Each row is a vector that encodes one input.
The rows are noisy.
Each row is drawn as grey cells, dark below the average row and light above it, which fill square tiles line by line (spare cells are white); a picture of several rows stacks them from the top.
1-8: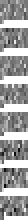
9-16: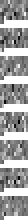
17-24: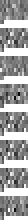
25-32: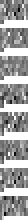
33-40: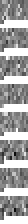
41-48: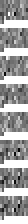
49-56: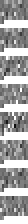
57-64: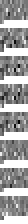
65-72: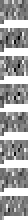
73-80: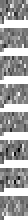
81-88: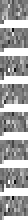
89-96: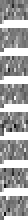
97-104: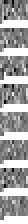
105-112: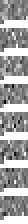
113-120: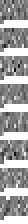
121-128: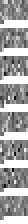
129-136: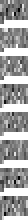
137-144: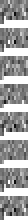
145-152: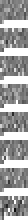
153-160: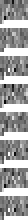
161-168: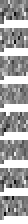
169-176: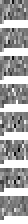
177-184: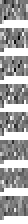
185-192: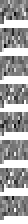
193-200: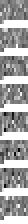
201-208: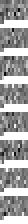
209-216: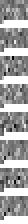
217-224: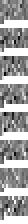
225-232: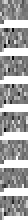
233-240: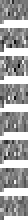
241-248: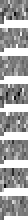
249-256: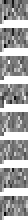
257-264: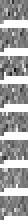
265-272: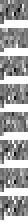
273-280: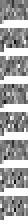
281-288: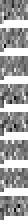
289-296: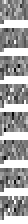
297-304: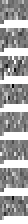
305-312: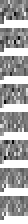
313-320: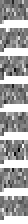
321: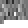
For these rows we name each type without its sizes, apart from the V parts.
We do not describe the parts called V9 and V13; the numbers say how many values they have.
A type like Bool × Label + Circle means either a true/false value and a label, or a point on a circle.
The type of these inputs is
Line × (Tree + V13) + V9.
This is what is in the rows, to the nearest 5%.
About 65% of them hold a point on a line, together with either a node of a tree, or a value of V13. The rest hold a value of V9.
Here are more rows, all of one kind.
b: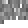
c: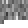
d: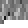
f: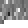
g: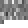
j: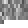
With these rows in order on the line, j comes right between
c and g.
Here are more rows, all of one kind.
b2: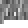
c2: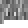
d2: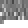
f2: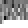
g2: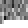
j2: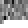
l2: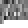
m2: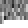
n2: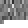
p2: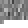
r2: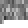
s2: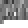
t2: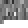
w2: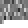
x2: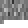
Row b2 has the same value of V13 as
c2, l2, s2 and t2.
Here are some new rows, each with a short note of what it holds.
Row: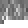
a point on a line and a node of a tree
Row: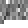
a point on a line and a node of a tree
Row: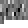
a value of V9
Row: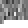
a point on a line and a value of V13
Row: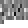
a value of V9
